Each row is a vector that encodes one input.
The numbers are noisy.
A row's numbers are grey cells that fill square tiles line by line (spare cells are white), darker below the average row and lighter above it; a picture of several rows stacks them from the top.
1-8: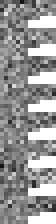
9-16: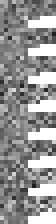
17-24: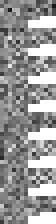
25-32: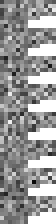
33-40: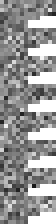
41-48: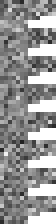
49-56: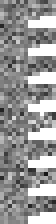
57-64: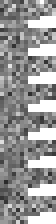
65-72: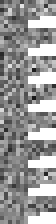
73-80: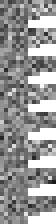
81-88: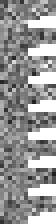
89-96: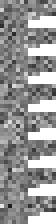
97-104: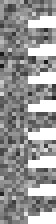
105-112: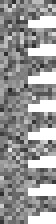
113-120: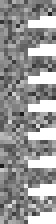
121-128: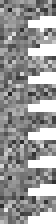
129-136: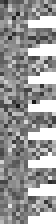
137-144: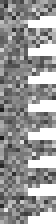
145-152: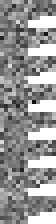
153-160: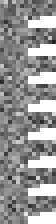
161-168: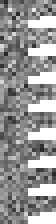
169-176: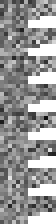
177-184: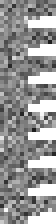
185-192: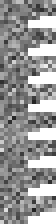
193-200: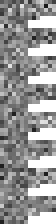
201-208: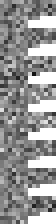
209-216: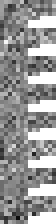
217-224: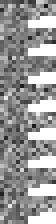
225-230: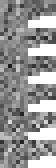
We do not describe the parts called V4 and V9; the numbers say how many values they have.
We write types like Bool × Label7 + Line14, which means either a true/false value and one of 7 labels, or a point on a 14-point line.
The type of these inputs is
(Line6 + V9) × V4 + List3(Line5).
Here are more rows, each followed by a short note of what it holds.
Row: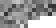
a list of three items
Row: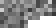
a list of two items
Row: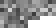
a value of V4 and a value of V9
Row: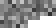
a list of three items
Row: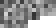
a value of V4 and a value of V9
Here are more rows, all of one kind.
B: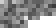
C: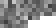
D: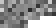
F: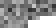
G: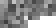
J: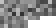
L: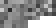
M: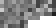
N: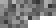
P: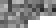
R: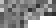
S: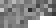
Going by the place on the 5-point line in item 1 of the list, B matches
C, G and N.
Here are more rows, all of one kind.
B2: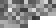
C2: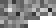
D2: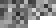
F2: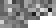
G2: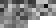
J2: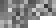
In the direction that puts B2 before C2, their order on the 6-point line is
G2, D2, J2, B2, F2, C2.
